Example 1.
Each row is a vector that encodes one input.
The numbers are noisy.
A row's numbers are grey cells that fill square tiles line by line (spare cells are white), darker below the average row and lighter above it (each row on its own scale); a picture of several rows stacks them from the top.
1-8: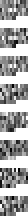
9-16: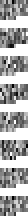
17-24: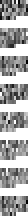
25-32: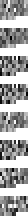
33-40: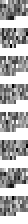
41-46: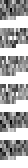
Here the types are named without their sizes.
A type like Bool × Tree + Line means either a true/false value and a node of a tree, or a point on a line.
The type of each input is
Label.
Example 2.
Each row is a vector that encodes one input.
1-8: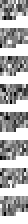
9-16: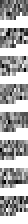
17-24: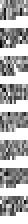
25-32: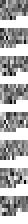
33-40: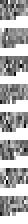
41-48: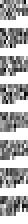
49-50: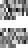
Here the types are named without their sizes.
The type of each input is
Circle.
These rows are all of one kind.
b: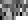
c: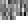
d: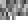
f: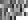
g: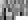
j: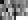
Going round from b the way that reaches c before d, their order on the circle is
b, g, c, f, j, d.
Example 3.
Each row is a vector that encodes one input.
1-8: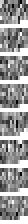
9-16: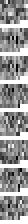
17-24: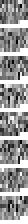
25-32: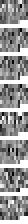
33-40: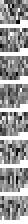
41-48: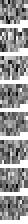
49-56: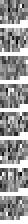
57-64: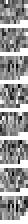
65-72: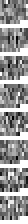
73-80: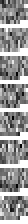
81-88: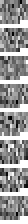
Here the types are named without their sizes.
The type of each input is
Line.
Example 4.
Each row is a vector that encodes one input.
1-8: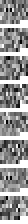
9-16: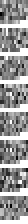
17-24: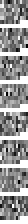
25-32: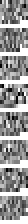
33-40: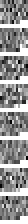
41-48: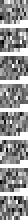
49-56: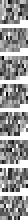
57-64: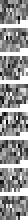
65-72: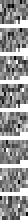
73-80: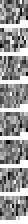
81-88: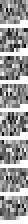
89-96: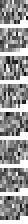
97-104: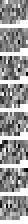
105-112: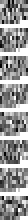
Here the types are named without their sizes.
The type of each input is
Line.
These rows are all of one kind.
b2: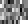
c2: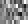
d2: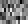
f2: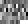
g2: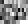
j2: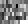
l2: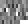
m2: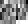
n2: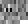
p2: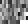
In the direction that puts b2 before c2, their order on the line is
g2, m2, j2, d2, l2, p2, b2, c2, f2, n2.
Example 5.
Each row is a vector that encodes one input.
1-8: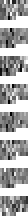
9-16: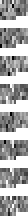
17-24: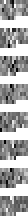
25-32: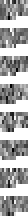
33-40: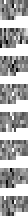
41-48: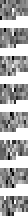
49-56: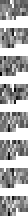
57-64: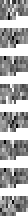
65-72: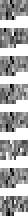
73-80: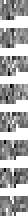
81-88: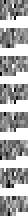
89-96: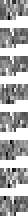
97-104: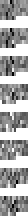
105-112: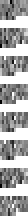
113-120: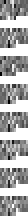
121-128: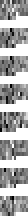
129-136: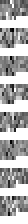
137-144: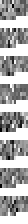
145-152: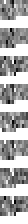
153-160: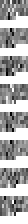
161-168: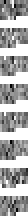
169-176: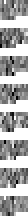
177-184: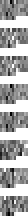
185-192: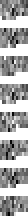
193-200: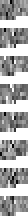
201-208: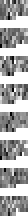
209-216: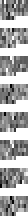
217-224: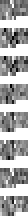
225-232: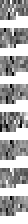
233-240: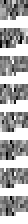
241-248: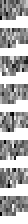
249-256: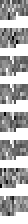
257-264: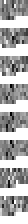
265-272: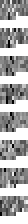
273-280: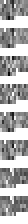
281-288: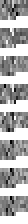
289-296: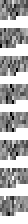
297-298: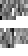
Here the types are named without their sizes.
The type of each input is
Bool × Bool × Bool + Unit.
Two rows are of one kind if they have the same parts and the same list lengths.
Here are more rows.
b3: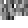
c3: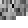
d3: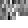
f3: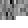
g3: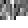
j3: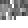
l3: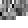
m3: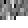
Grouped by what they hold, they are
b3, d3, f3, g3, j3, m3
c3, l3

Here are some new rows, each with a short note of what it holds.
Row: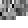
a fixed value
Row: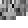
a fixed value
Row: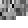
a fixed value
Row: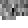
three true/false values
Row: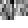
three true/false values
